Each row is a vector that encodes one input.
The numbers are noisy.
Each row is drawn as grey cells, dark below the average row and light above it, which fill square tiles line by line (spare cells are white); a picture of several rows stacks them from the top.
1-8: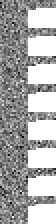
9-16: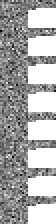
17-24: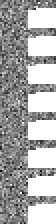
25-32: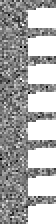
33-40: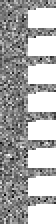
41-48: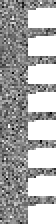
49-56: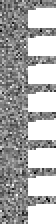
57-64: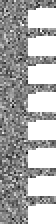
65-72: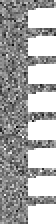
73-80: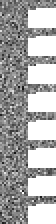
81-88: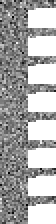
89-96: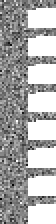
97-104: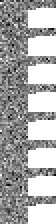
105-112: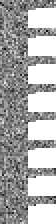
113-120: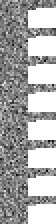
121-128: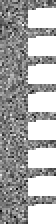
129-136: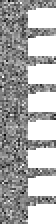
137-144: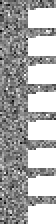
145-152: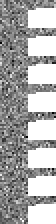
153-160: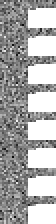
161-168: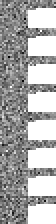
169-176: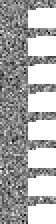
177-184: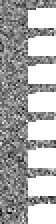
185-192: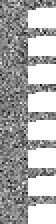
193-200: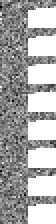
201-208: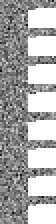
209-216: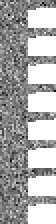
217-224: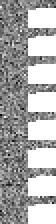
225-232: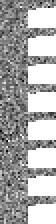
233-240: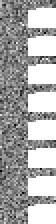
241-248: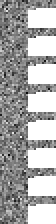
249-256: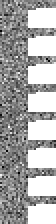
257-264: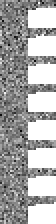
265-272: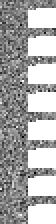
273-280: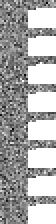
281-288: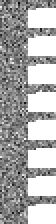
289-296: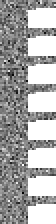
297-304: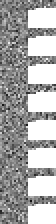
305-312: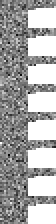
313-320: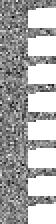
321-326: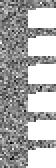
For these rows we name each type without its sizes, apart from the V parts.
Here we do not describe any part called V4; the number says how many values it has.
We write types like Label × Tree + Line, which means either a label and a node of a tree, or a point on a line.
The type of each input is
Line × Line × Line × Line × Line × V4.
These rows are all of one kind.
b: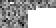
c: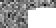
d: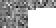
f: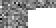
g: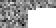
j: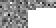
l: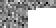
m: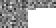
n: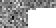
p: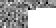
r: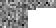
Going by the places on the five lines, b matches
g, l, p and r.
